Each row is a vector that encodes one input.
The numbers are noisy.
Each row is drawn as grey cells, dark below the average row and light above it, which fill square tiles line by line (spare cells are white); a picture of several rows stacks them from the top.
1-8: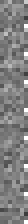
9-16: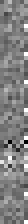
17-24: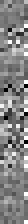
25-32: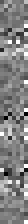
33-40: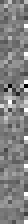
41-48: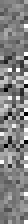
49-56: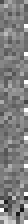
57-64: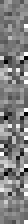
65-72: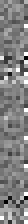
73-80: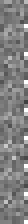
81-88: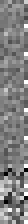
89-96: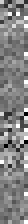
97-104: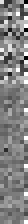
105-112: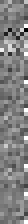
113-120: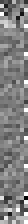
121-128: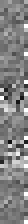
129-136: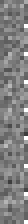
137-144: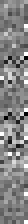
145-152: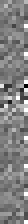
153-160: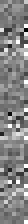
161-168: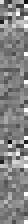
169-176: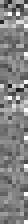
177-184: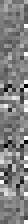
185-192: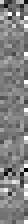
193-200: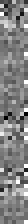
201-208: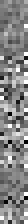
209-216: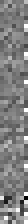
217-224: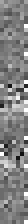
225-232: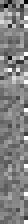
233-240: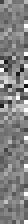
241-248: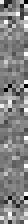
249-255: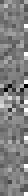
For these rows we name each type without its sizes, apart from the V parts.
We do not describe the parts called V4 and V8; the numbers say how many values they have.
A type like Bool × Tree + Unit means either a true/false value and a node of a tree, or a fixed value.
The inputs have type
(Circle + V4) × (Tree + Unit) × V8 + List(Line).
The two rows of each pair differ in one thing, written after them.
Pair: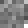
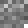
the node of the tree
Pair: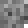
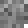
the value of V8
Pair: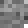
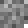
the value of V8
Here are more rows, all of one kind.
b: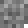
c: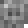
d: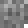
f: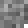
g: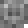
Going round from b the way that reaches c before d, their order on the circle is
b, f, g, c, d.
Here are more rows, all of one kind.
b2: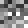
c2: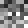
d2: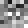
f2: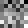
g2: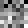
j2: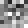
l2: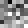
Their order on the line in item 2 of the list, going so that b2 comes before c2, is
j2, d2, f2, b2, c2, l2, g2.
